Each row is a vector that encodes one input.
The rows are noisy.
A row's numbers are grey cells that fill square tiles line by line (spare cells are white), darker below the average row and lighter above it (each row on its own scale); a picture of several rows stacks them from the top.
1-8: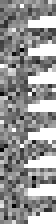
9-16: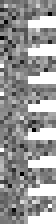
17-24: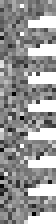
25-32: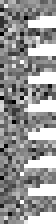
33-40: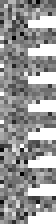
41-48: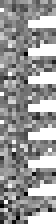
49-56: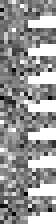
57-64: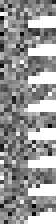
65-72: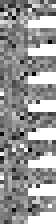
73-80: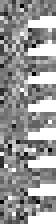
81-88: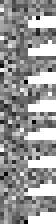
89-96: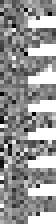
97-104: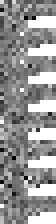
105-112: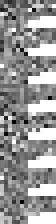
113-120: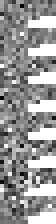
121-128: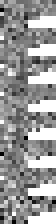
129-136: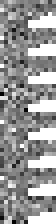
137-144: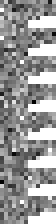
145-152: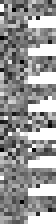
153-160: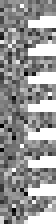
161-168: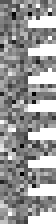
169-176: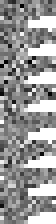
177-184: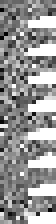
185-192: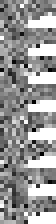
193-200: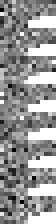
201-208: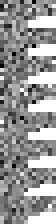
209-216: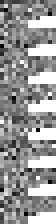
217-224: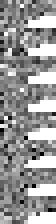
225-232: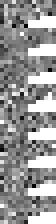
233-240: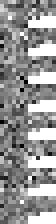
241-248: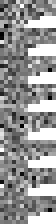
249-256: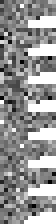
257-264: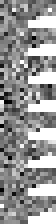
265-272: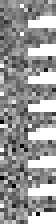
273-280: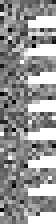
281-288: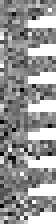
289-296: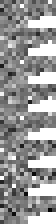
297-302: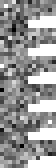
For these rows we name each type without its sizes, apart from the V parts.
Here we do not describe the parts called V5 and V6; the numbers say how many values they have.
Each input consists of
a node of a tree and a value of V5, together with either a point on a line, or a value of V6.
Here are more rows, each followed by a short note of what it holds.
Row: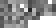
a node of a tree, a value of V5 and a value of V6
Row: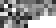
a node of a tree, a value of V5 and a value of V6
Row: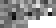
a point on a line, a node of a tree and a value of V5
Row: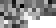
a point on a line, a node of a tree and a value of V5
